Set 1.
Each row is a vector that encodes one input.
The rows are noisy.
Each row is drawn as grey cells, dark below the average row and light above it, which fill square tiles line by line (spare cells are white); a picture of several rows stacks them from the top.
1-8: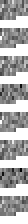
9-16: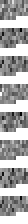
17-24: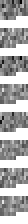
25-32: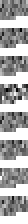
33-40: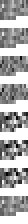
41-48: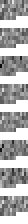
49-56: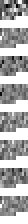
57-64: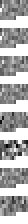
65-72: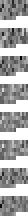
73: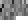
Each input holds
a list of up to two points on a 4-point line.
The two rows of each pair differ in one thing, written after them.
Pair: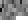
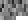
the place on the 4-point line in item 1 of the list
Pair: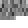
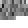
the place on the 4-point line in item 2 of the list
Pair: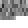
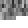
the place on the 4-point line in item 1 of the list
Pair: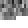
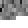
the place on the 4-point line in item 1 of the list
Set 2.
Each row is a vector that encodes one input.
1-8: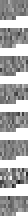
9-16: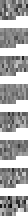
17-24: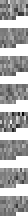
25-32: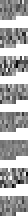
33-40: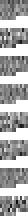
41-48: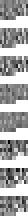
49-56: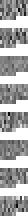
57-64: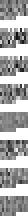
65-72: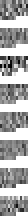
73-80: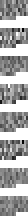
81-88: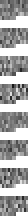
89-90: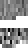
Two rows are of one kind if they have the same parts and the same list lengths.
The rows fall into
2 kinds.
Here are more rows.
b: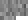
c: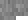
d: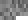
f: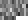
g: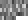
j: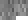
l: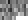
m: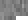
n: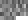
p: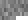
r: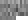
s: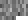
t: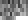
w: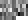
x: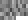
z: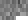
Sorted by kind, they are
b, c, g, j, l, m, r, w, x
d, f, n, p, s, t, z

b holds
a point on a 9-point line.
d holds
a point on a 5-point circle and a point on a 9-point line.
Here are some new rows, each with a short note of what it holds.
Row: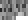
a point on a 5-point circle and a point on a 9-point line
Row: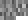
a point on a 9-point line
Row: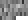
a point on a 9-point line
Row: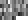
a point on a 5-point circle and a point on a 9-point line
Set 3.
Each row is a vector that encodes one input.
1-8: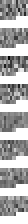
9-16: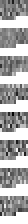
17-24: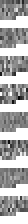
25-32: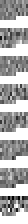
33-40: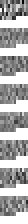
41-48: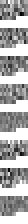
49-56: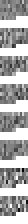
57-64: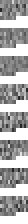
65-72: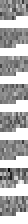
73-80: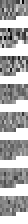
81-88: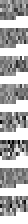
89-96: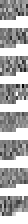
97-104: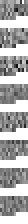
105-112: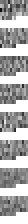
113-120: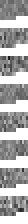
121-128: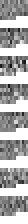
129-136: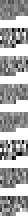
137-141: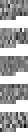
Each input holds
a list of up to two points on a 5-point circle.
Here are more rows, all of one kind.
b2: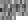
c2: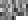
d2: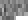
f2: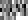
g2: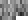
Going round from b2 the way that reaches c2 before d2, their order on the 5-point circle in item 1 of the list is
b2, f2, g2, c2, d2.
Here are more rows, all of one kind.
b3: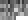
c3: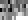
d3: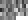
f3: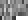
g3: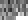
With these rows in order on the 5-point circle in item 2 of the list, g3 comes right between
c3 and f3.
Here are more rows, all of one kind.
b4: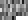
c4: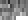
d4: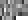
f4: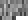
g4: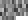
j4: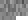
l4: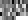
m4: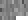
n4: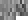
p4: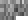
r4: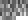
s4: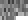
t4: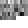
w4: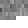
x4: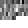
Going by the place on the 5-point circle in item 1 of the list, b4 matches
g4, l4, p4 and s4.
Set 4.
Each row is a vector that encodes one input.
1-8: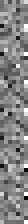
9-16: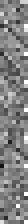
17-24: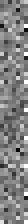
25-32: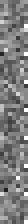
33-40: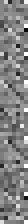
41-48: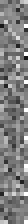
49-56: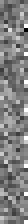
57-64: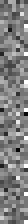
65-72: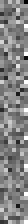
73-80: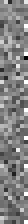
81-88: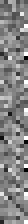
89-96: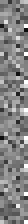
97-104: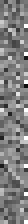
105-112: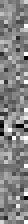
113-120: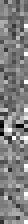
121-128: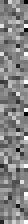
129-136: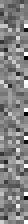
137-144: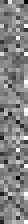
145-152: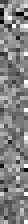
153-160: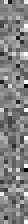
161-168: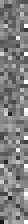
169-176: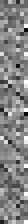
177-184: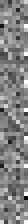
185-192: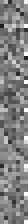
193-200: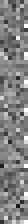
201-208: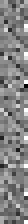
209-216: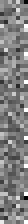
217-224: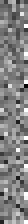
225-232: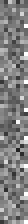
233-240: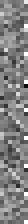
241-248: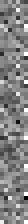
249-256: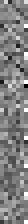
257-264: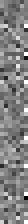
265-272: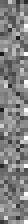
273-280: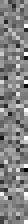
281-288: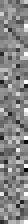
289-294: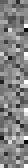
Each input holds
a list of up to two points on a 16-point line.
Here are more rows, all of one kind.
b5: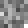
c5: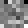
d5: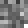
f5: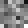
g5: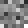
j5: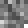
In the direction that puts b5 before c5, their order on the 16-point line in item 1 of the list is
b5, d5, j5, g5, f5, c5.
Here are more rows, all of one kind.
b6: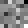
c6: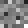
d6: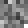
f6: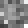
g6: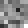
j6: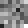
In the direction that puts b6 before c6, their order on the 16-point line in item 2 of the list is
j6, f6, d6, b6, c6, g6.
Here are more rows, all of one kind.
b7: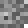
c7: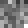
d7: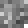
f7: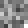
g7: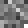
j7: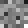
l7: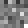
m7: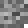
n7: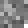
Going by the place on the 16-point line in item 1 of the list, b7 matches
m7 and n7.
